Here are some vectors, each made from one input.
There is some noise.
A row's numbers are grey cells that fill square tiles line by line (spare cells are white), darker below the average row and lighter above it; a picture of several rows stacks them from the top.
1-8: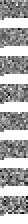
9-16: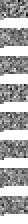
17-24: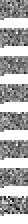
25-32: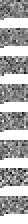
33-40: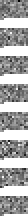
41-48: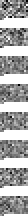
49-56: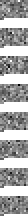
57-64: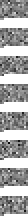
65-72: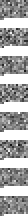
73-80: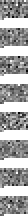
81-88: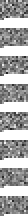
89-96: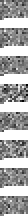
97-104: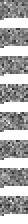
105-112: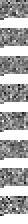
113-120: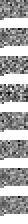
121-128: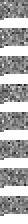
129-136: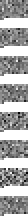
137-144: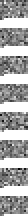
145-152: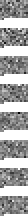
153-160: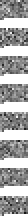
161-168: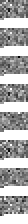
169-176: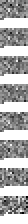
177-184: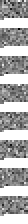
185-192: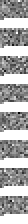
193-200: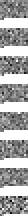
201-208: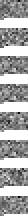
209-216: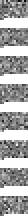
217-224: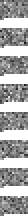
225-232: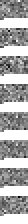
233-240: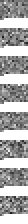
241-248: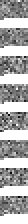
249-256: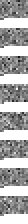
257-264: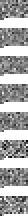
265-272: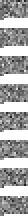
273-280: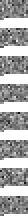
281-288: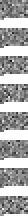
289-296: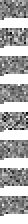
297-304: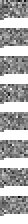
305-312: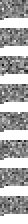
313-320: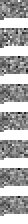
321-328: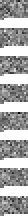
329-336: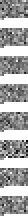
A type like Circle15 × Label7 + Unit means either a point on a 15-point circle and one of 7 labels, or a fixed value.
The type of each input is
Bool × Bool × Bool + Unit.
